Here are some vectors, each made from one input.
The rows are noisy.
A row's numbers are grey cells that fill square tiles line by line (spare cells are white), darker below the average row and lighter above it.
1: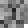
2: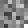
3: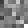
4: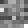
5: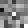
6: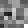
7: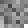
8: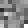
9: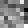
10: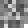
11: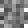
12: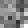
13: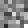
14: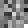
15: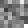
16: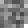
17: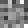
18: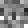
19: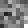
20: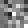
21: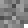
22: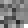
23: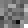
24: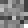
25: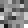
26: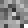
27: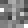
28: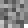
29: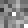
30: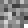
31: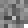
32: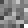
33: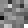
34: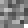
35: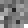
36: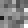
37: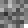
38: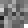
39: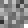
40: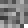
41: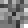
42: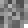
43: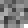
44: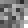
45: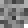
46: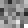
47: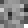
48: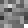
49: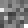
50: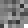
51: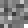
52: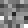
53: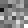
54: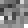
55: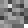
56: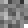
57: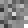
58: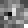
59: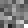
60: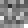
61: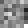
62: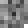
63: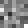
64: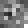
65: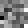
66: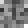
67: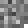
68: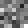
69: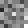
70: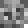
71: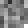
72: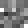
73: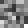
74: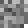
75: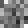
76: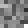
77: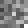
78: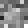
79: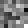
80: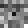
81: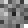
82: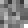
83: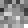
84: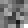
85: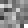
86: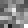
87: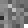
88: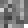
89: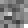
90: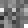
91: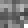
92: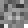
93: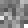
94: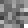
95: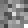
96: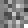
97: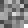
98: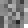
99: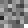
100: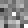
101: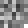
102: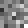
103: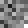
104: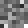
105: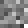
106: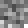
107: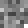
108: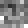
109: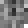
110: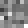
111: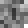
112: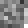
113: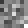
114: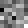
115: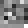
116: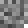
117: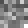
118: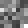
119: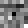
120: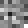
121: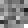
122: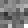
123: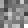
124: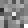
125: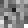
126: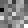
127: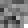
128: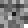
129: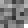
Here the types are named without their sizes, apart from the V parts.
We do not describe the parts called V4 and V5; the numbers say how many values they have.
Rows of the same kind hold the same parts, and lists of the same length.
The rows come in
4 kinds.
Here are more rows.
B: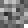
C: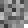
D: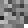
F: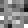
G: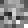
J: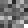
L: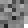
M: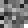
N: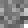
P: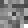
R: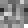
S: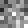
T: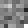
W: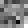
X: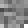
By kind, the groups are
B, C, F, J, L
D, M, P, R, T, W, X
G, S
N

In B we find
a point on each of two circles, a value of V4 and a value of V5.
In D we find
a point on each of two circles, three true/false values, a value of V4 and a value of V5.
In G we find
a point on a circle, a value of V4 and a value of V5.
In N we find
a point on a circle, three true/false values, a value of V4 and a value of V5.
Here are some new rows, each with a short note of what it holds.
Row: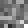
a point on each of two circles, a value of V4 and a value of V5
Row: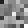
a point on a circle, a value of V4 and a value of V5
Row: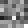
a point on a circle, three true/false values, a value of V4 and a value of V5
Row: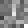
a point on a circle, a value of V4 and a value of V5
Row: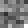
a point on each of two circles, three true/false values, a value of V4 and a value of V5
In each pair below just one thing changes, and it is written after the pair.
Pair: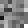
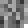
the value of V4
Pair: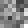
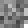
one of the three true/false values
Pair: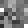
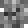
one of the three true/false values
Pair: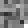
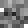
the place on the circle
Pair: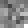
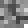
the place on the circle
